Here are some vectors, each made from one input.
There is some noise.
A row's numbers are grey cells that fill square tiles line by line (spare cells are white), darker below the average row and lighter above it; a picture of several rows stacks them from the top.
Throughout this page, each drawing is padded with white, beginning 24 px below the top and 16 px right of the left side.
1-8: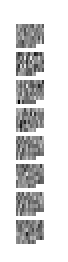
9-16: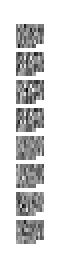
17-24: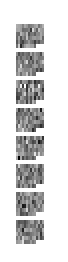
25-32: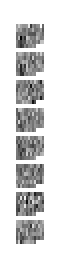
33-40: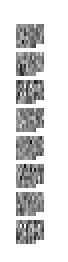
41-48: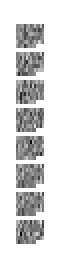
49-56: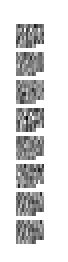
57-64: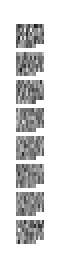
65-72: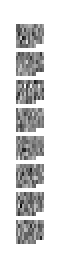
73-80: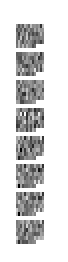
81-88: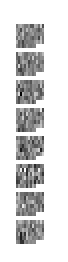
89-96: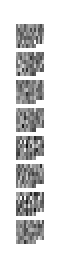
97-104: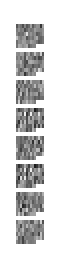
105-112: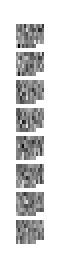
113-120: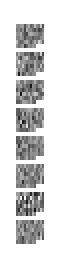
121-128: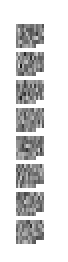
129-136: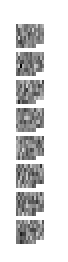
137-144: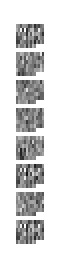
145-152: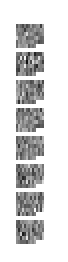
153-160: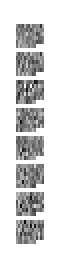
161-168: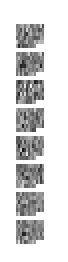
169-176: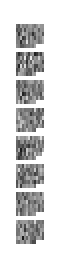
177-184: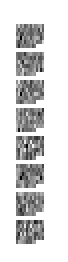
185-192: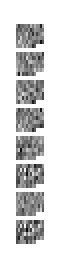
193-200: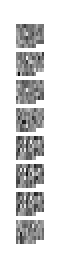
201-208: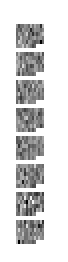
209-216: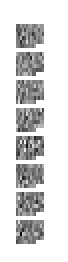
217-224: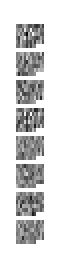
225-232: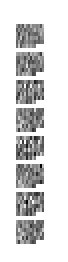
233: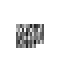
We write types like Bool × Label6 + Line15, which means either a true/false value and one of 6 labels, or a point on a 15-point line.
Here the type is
(Bool × Bool × Bool + Unit) × List2(Line7).
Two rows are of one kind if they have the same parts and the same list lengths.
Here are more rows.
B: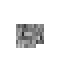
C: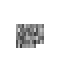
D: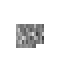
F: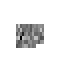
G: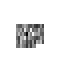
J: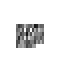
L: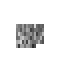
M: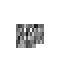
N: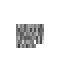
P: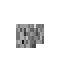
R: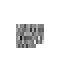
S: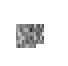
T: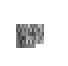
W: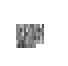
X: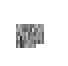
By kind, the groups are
B, F, N, R
C, T, X
D, L, S
G
J, M
P, W

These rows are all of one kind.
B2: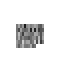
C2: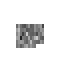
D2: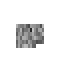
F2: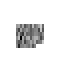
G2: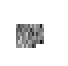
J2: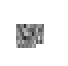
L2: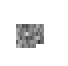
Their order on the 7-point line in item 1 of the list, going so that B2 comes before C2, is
B2, J2, F2, L2, C2, D2, G2.
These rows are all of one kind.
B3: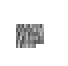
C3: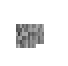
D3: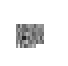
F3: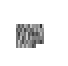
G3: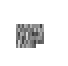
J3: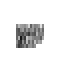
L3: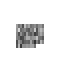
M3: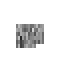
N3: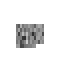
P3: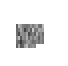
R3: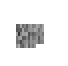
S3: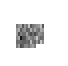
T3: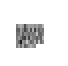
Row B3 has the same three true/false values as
C3, F3 and R3.
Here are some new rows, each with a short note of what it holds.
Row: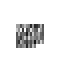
three true/false values, together with the empty list
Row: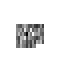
the empty list
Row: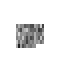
a list of two items
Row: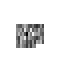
the empty list
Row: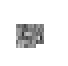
three true/false values, together with a list of two items
